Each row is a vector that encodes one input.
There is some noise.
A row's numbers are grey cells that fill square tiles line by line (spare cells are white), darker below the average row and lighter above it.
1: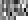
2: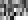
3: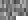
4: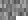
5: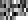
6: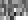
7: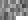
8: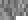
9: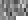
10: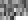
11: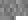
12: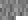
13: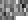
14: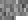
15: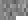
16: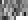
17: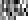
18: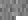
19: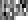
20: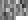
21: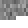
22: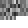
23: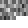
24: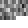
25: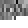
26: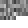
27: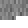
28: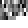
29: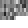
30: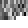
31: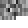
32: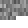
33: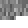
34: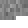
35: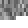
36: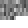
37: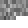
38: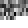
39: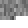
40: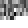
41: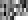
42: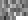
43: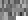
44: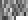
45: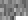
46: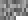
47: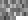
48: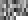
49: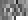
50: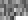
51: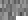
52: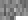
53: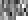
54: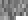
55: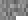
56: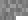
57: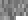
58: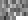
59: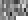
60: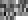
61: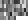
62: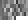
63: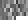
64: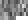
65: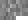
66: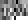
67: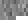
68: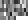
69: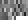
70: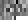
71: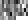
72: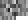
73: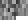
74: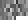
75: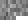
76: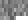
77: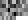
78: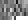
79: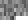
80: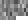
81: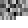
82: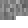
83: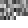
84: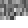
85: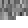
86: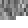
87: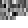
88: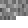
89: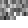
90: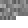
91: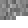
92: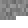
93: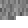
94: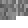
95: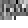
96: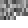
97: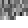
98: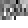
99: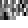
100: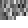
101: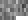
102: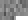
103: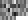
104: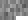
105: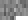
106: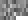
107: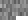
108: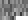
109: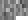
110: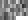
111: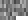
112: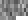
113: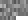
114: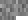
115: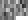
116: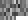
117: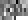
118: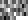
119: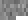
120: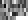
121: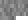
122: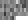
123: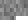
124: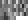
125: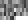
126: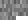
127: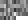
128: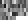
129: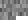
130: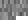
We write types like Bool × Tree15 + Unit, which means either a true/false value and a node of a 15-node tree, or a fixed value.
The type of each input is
Line4 + List2(Bool × Line5).
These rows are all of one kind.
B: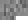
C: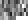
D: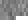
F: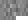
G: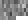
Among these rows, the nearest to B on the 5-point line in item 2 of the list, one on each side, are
C and G.
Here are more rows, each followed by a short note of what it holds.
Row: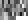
a list of one item
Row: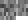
the empty list
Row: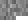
a list of two items
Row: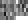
the empty list
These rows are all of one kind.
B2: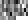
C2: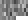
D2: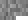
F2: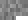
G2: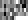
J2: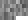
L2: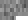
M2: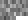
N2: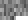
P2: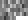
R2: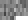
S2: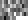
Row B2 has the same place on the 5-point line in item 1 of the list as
D2, F2, R2 and S2.
